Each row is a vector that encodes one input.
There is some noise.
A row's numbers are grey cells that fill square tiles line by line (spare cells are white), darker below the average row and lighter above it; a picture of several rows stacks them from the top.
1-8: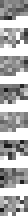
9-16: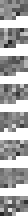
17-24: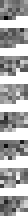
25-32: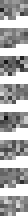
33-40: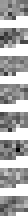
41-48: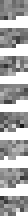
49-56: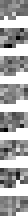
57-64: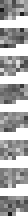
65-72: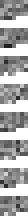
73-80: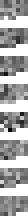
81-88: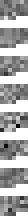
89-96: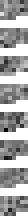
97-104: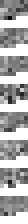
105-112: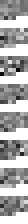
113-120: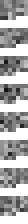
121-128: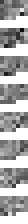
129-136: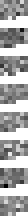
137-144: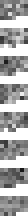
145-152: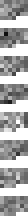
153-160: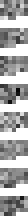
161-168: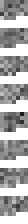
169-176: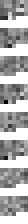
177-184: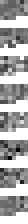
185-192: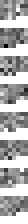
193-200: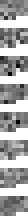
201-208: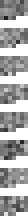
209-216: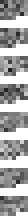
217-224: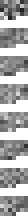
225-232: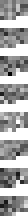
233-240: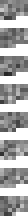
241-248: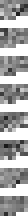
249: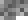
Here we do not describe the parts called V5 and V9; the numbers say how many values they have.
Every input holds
a value of V5, together with either a point on a 7-point line, or a true/false value and a value of V9.
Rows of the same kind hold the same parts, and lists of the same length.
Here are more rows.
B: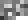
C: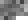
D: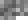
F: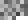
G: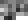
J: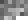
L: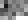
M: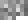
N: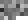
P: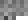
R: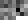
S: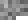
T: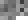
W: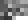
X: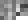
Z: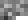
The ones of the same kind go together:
B, C, D, F, G, M, P, S, T, X, Z
J, L, N, R, W

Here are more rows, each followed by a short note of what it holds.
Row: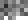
a point on a 7-point line and a value of V5
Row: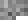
a true/false value, a value of V5 and a value of V9
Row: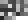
a true/false value, a value of V5 and a value of V9
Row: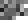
a point on a 7-point line and a value of V5
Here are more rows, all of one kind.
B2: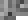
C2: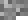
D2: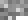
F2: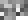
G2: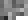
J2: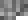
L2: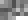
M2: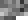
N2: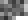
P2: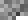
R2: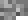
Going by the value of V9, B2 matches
J2 and R2.
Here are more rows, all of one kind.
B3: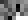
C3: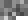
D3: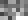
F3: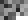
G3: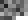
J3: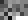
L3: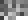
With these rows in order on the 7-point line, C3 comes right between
B3 and J3.
